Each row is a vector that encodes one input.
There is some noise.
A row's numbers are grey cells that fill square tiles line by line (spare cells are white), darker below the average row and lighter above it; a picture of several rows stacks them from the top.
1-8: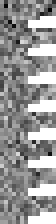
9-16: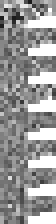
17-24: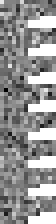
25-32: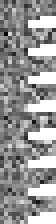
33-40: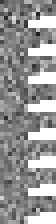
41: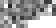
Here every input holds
either a point on a 4-point line, or three true/false values.
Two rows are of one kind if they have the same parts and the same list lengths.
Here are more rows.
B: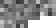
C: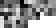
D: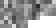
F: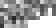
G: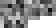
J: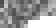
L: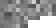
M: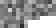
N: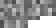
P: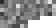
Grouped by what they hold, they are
B, D, J, P
C, F, G, L, M, N

